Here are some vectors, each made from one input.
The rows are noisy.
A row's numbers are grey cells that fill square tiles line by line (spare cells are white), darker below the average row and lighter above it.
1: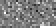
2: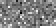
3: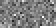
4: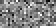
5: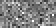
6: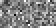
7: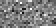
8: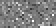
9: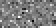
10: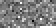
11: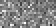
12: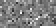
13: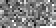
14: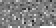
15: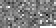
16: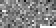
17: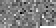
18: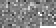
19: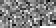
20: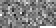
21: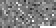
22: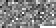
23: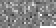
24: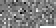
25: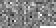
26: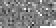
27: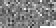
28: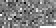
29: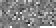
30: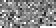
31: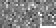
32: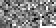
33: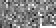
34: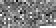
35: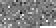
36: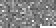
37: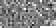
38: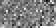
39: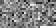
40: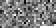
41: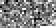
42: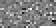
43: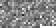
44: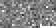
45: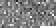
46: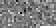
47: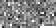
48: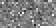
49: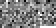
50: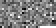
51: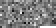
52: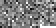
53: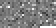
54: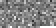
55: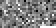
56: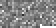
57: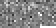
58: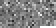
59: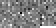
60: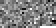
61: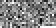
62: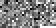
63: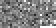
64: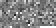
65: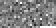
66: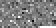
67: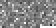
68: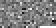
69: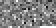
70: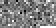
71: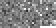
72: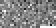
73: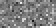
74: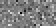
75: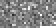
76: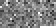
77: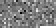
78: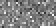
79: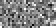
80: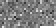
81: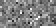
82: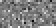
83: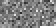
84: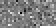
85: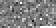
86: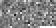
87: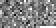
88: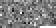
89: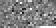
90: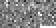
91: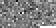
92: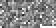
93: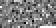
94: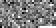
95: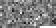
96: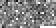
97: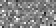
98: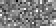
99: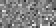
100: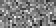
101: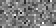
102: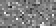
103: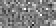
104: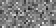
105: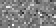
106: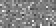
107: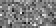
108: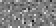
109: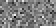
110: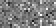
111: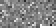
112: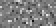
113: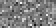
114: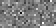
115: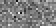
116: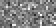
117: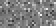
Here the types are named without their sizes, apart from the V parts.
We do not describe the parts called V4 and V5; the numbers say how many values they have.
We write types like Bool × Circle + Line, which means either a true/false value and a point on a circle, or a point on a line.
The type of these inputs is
Bool × V4 + Circle × V5.
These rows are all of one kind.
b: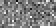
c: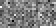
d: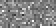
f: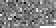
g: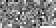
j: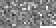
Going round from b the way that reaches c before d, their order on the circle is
b, g, f, c, j, d.
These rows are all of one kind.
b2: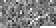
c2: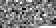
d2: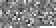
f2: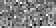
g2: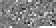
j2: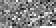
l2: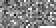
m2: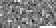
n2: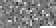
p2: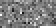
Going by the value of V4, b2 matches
m2, n2 and p2.
